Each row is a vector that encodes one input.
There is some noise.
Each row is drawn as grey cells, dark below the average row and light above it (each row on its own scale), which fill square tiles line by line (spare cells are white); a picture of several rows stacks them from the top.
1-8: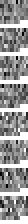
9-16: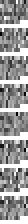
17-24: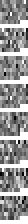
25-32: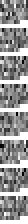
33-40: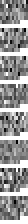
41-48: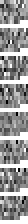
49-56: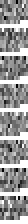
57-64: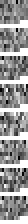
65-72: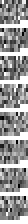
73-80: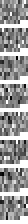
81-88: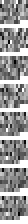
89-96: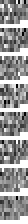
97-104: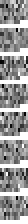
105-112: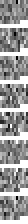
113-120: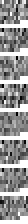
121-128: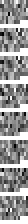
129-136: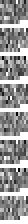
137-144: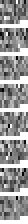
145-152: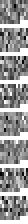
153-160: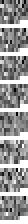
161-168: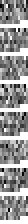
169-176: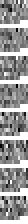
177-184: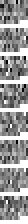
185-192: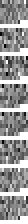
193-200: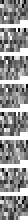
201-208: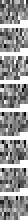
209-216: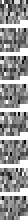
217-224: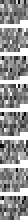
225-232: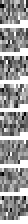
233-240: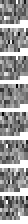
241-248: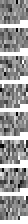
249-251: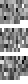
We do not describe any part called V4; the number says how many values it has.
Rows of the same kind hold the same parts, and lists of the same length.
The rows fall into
3 kinds.
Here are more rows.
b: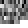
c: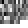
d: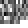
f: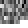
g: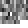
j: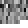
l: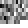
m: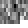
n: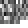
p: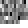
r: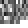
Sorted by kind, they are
b, c, d, f, n, p, r
g, j, l
m

